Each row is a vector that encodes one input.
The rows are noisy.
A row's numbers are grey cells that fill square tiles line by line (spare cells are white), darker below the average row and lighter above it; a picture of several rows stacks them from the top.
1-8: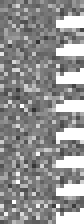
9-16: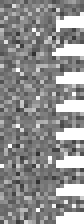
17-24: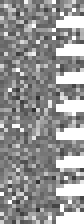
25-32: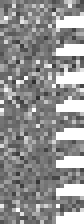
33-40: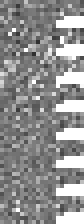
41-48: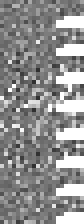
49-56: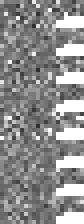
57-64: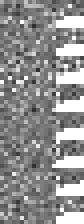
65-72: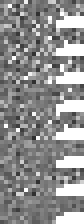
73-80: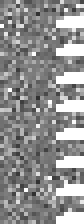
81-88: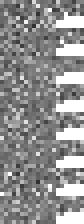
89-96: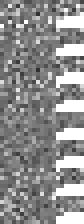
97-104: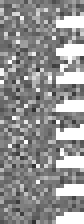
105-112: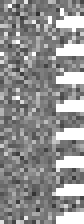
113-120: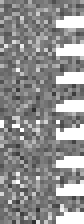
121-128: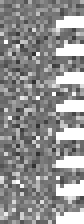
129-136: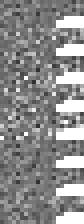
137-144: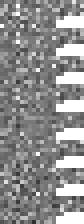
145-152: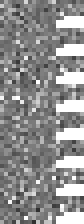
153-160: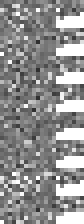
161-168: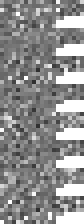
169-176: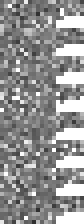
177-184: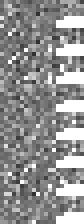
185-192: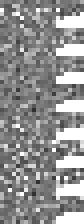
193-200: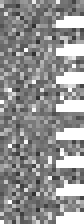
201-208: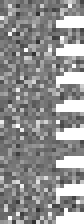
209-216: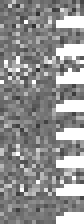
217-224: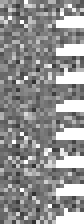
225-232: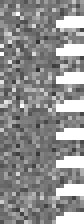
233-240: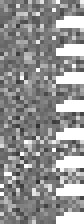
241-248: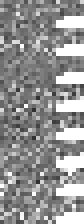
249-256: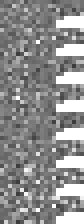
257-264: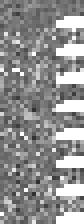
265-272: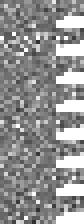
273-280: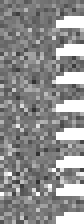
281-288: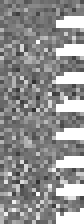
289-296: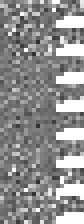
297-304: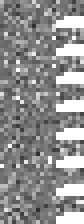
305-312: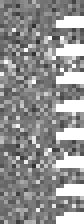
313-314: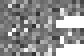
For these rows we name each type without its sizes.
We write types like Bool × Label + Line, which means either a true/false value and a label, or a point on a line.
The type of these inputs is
Line.
